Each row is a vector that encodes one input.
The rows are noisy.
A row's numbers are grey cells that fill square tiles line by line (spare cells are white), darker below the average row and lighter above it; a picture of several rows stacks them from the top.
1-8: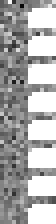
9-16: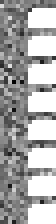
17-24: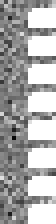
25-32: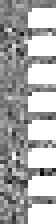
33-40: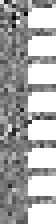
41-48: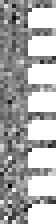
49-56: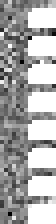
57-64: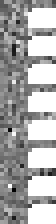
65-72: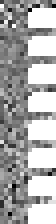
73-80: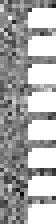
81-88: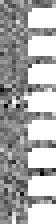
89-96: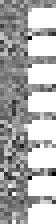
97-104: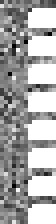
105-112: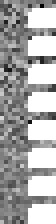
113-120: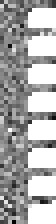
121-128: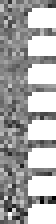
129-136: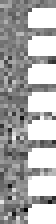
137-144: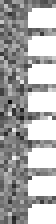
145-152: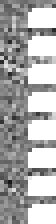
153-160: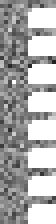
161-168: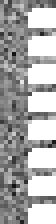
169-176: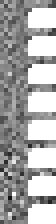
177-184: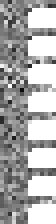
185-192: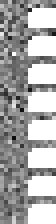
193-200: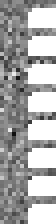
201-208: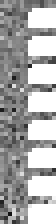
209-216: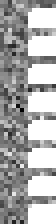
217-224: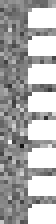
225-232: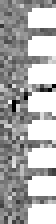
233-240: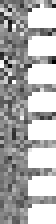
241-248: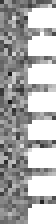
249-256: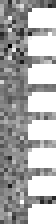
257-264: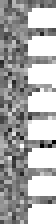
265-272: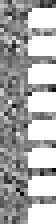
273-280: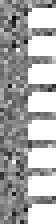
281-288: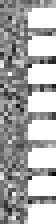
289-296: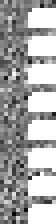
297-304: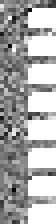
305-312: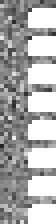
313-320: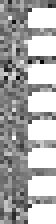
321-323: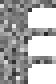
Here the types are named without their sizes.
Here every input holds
a list of points on a circle.
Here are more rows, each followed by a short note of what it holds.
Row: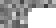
the empty list
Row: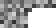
the empty list
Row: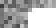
a list of two items
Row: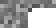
a list of three items
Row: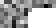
the empty list
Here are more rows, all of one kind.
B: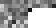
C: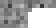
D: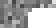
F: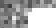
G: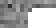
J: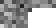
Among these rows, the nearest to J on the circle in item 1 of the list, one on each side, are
D and G.
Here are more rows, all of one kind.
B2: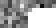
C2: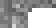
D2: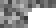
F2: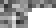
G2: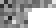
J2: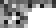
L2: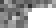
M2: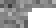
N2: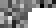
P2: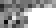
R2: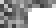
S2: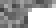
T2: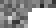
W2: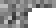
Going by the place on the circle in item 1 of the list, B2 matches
F2, J2 and M2.
